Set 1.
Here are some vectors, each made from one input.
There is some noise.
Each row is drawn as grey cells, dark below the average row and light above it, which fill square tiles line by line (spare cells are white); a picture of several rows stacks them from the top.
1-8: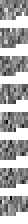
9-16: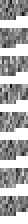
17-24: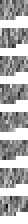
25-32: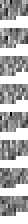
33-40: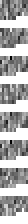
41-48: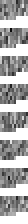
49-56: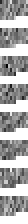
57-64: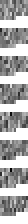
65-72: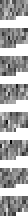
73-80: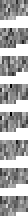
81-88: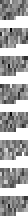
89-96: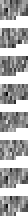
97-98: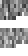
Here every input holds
a true/false value, together with either a point on a 5-point line, or a point on a 10-point line.
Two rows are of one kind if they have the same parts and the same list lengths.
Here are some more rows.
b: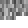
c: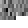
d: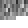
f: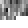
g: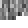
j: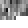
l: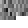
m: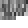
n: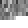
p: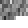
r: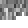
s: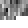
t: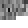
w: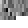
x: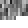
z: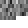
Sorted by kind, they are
b, d, g, m, n, p, r, t
c, f, j, l, s, w, x, z

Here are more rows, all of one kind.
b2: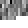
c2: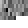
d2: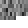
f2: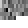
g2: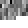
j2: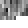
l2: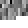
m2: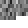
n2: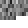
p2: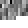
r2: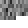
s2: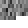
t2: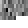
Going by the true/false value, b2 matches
g2, j2, l2 and p2.
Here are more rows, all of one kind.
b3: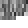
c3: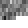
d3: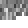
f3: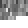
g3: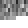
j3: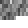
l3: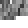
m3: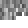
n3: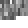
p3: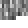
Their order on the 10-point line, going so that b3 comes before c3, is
b3, g3, f3, c3, j3, l3, n3, p3, m3, d3.
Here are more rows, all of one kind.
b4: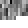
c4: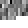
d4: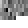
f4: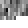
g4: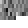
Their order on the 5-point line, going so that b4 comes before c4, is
d4, f4, g4, b4, c4.
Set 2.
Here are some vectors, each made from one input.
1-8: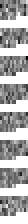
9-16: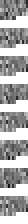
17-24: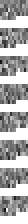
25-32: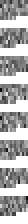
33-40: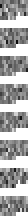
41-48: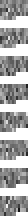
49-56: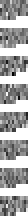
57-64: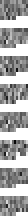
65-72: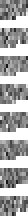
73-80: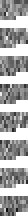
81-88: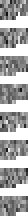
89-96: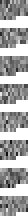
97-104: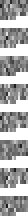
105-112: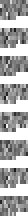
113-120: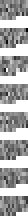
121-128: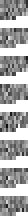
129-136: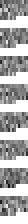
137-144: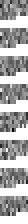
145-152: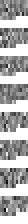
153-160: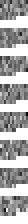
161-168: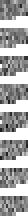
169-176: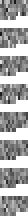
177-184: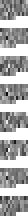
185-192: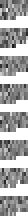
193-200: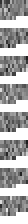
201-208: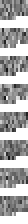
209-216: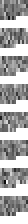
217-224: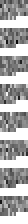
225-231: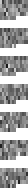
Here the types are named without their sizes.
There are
2 kinds of row.
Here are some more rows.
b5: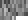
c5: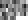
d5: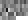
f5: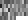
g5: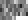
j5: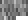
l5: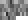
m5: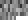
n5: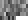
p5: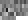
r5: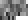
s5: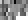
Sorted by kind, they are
b5, c5, f5, g5, m5
d5, j5, l5, n5, p5, r5, s5

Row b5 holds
a point on each of two lines.
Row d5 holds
a point on a line and four true/false values.
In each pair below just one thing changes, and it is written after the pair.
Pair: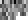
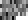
one of the four true/false values
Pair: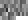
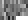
one of the four true/false values
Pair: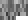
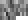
one of the four true/false values
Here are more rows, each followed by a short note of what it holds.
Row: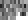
a point on each of two lines
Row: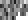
a point on a line and four true/false values
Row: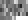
a point on each of two lines
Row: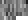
a point on a line and four true/false values
